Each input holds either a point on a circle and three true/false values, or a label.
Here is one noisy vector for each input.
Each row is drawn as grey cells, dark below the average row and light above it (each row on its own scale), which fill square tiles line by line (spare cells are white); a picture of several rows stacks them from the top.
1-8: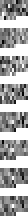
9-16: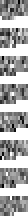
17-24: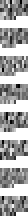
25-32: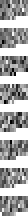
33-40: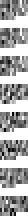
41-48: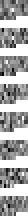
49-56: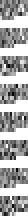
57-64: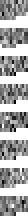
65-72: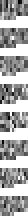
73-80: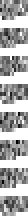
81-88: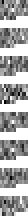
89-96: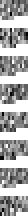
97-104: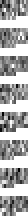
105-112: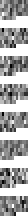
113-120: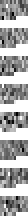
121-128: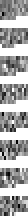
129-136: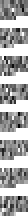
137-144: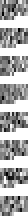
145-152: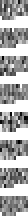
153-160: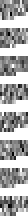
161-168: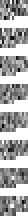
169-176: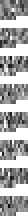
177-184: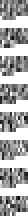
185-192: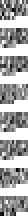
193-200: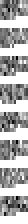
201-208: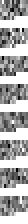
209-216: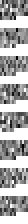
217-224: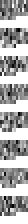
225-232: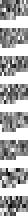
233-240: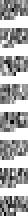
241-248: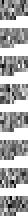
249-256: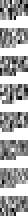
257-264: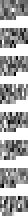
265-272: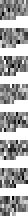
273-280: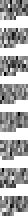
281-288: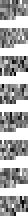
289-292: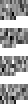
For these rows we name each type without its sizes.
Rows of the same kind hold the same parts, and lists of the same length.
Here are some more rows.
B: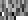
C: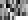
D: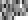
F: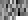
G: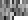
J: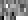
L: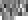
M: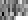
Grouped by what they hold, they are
B, J
C, D, F, G, L, M

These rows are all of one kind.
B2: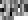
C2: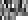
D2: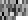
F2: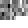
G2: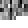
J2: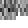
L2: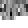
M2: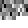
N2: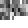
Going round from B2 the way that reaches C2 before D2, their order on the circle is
B2, M2, J2, C2, G2, N2, F2, D2, L2.
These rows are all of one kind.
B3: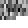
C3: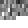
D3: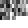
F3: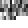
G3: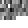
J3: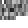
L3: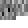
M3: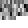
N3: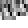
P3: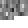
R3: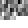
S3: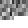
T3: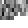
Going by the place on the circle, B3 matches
L3, M3, N3 and P3.
